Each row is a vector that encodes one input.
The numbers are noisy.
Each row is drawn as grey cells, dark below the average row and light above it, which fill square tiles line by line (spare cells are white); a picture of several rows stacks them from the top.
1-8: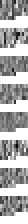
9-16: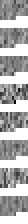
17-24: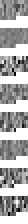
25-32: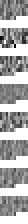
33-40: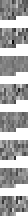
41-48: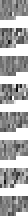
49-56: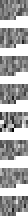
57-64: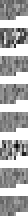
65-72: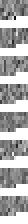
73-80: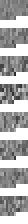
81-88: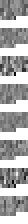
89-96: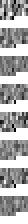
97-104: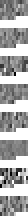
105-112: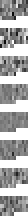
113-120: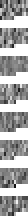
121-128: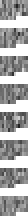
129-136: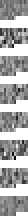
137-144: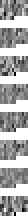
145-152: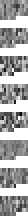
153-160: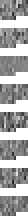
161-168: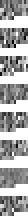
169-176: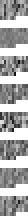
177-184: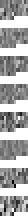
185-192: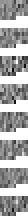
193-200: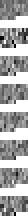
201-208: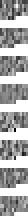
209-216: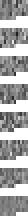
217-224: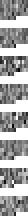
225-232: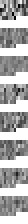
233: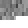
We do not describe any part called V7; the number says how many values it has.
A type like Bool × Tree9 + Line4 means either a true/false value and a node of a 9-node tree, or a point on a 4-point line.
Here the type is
(Bool × Label6 + Label9) × V7 + Line3 × Line4.
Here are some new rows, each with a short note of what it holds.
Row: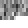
one of 9 labels and a value of V7
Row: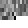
a point on a 3-point line and a point on a 4-point line
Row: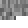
one of 6 labels, a true/false value and a value of V7
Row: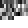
one of 9 labels and a value of V7
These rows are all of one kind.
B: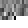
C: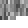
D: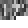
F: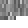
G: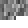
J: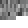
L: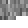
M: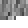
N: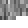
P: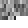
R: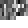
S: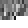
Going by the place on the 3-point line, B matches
F, J and S.
